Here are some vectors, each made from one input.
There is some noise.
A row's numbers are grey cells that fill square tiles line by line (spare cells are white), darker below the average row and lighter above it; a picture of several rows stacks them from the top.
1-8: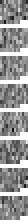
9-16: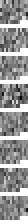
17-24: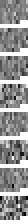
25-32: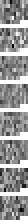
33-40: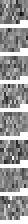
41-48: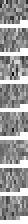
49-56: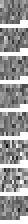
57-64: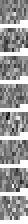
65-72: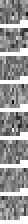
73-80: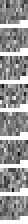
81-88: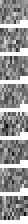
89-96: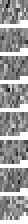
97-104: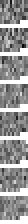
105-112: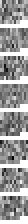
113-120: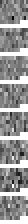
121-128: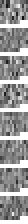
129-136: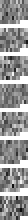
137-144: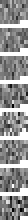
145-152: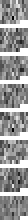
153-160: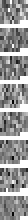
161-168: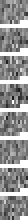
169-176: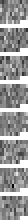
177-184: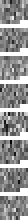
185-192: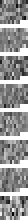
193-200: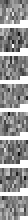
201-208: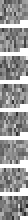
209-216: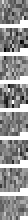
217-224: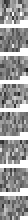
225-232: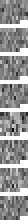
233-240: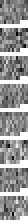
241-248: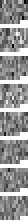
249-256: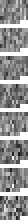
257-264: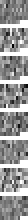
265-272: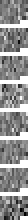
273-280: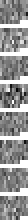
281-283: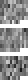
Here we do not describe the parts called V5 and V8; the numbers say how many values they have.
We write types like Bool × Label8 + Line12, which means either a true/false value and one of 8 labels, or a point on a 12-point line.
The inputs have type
Bool × Label7 × V5 + Line9 + V8.
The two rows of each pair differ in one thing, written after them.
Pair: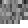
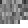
the value of V5
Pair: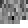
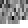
the true/false value
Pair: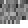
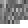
the label
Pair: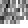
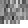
the true/false value
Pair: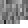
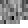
the true/false value
